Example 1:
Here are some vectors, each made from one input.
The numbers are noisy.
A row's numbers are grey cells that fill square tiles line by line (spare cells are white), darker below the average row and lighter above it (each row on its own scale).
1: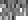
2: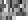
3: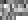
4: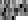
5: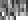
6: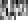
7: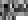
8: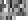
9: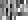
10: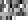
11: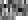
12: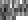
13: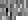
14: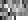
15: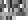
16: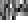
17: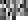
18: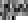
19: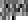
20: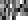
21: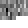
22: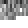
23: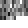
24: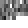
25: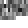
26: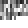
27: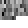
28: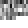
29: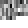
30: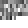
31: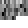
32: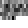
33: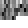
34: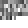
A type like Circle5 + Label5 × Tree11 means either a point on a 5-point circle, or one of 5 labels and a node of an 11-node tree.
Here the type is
Bool × Bool × Bool + Unit.
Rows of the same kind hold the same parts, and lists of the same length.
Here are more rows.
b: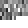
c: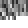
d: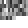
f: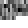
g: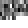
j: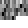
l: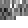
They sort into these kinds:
b, c, g, j, l
d, f

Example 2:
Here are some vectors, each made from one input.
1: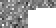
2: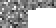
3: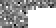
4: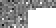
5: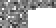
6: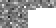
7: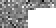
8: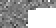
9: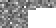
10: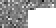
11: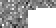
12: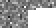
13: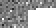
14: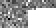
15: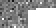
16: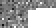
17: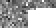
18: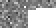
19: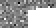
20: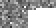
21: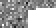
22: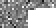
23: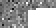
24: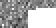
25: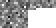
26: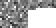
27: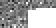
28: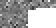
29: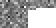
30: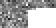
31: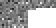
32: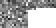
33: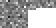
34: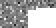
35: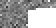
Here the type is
Bool × Bool × Bool.
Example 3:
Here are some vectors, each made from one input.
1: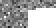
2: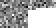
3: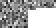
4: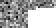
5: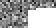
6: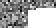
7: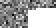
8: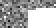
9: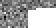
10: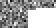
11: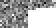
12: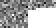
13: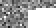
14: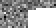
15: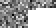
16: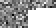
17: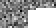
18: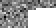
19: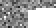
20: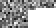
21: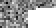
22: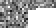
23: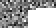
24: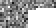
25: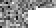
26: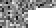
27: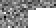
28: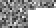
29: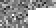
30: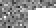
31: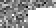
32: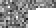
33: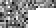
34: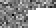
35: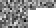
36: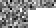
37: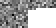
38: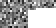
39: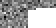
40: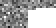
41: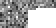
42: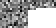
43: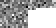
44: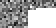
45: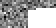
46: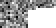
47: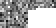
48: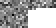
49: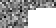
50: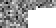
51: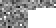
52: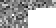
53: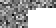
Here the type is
Bool × Bool × Bool.
